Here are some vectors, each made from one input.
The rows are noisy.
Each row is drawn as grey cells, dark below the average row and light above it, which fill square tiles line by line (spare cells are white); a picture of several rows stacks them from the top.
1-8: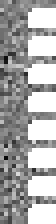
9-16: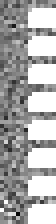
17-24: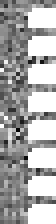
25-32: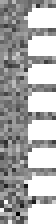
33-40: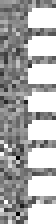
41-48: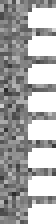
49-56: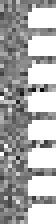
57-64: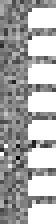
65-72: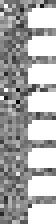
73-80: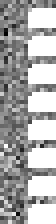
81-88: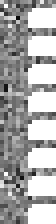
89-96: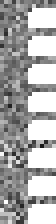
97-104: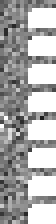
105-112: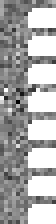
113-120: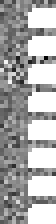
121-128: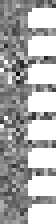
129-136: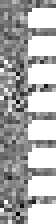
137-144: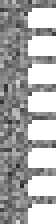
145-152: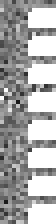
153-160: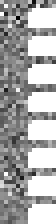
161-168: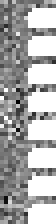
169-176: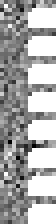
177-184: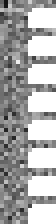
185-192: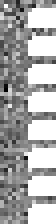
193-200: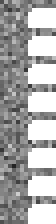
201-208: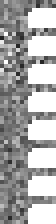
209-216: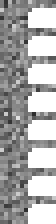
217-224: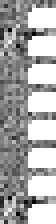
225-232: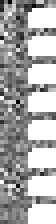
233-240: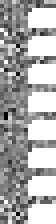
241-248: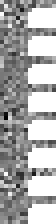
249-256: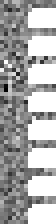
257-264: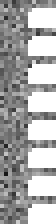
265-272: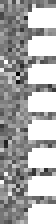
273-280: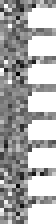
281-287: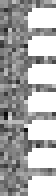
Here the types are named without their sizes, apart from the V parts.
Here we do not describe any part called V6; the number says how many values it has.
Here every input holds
either a label and a value of V6, or a list of points on a line.
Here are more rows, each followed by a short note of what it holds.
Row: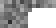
a list of three items
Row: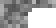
a list of three items
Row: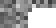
a list of two items
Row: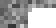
a list of one item
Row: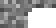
a list of two items
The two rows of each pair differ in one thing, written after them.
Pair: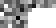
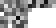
the value of V6
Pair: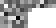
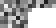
the value of V6
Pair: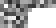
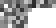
the value of V6
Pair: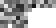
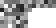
the value of V6
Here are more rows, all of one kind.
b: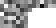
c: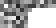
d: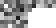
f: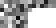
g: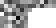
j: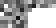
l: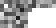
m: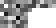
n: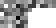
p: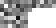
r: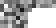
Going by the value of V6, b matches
c, g, m and p.
